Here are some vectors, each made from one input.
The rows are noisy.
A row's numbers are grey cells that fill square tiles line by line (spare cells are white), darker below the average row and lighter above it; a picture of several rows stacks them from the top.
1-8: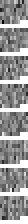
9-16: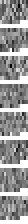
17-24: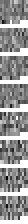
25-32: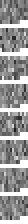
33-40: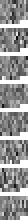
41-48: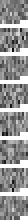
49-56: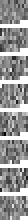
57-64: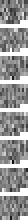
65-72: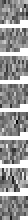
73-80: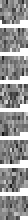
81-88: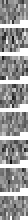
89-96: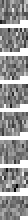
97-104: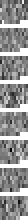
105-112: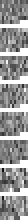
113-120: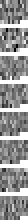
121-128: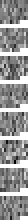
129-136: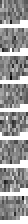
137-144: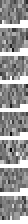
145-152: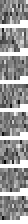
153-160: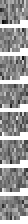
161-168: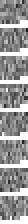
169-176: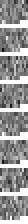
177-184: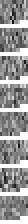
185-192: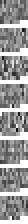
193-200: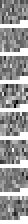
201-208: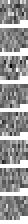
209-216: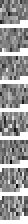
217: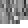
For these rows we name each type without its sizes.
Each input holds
either a label, or a node of each of two trees.
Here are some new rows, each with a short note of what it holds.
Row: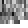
a label
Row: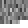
a node of each of two trees
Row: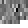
a label
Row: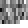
a node of each of two trees
